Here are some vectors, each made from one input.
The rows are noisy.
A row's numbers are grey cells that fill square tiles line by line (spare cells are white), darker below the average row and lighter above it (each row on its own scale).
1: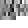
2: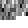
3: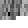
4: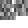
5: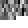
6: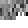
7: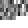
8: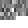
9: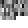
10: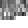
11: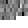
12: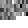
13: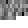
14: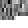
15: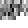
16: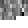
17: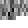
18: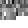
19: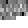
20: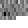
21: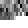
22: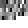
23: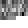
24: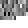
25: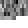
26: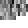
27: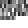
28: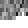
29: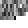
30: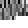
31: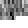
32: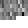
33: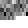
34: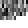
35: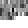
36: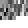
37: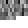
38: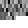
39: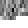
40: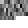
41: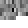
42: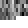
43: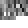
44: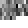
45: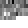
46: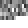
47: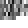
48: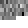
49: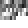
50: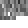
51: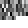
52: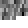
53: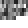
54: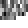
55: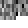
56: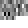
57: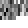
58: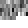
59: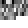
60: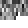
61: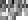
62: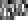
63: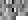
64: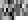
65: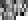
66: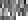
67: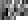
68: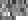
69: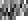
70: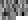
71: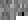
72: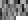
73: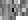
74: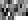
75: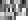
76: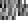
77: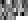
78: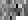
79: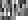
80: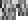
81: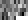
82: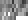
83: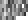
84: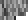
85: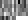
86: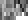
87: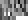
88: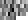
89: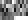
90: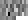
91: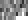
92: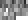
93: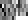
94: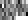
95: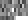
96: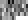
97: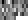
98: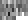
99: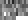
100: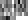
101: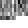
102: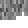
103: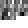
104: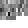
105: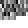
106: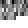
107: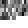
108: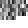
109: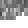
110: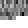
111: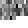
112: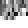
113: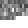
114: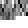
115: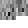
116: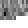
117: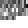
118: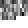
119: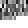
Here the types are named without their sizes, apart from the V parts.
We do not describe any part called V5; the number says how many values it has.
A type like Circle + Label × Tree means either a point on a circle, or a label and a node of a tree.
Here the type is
(Bool × Bool × Bool × Bool + V5) × Tree + Unit.
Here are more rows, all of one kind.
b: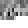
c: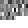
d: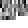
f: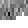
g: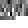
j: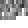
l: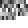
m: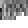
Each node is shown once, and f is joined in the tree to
m.
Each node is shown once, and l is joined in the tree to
b, c and d.
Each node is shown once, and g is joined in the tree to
d.
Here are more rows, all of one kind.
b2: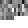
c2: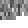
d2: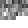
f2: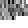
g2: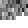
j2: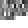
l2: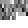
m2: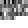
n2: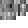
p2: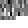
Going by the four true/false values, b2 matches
c2, d2 and g2.
